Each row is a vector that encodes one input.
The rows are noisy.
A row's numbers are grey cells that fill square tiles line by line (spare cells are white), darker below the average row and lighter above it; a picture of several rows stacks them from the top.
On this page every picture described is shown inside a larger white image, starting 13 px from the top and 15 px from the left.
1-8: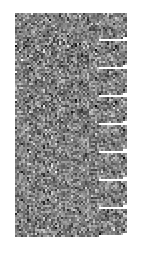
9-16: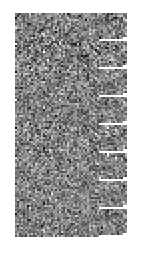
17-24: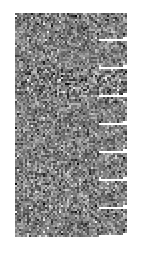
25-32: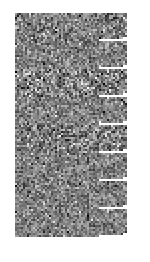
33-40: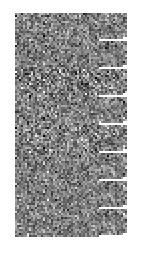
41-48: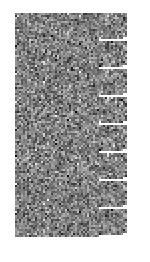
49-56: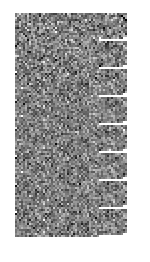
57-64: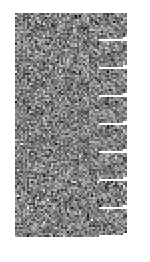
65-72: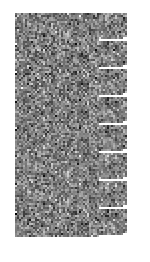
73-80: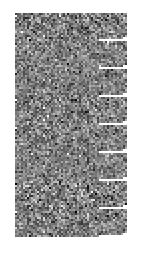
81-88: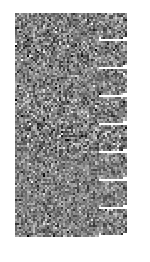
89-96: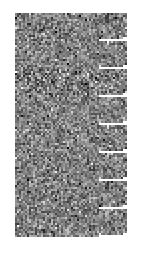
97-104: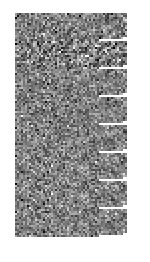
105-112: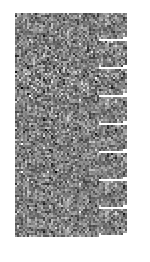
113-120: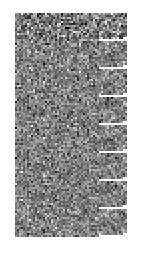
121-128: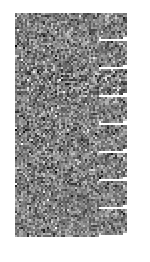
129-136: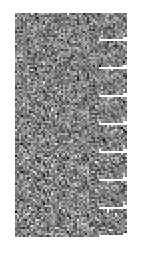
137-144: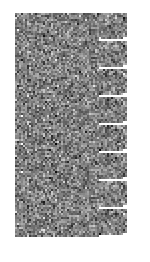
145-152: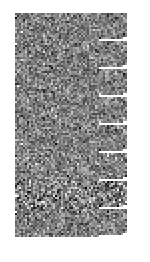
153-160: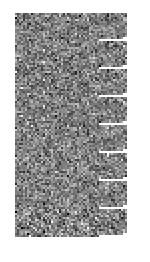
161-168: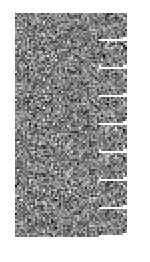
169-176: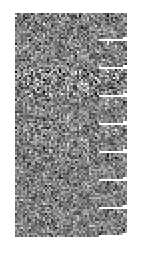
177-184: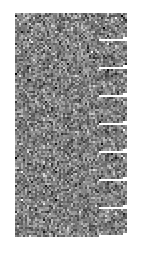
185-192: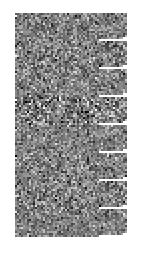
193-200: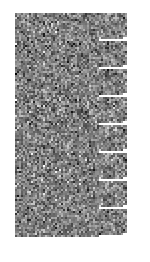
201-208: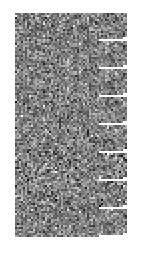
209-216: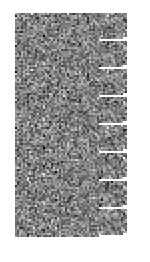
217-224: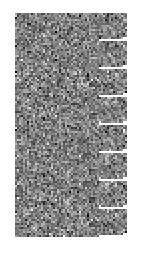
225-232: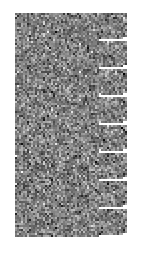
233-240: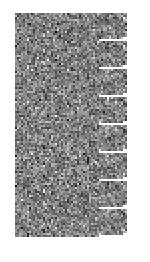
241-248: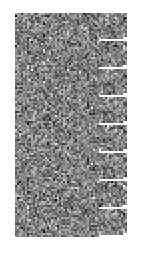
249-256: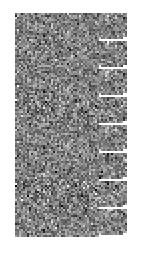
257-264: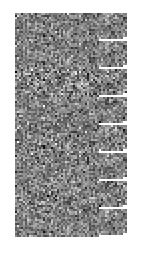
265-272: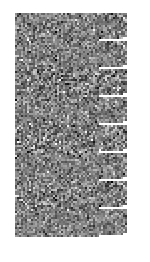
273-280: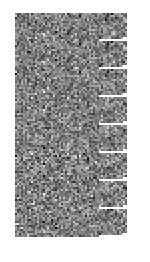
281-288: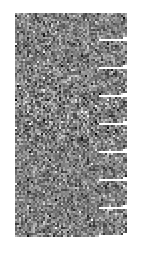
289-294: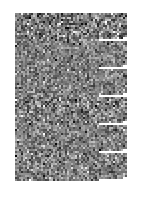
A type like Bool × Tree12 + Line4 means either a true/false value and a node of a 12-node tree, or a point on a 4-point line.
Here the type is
Circle6 + Circle9 + Unit.
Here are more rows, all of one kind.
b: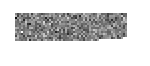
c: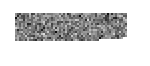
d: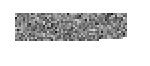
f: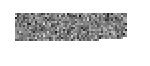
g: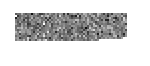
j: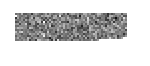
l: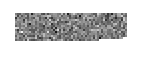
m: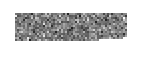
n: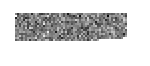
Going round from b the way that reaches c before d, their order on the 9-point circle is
b, c, f, n, g, m, j, d, l.
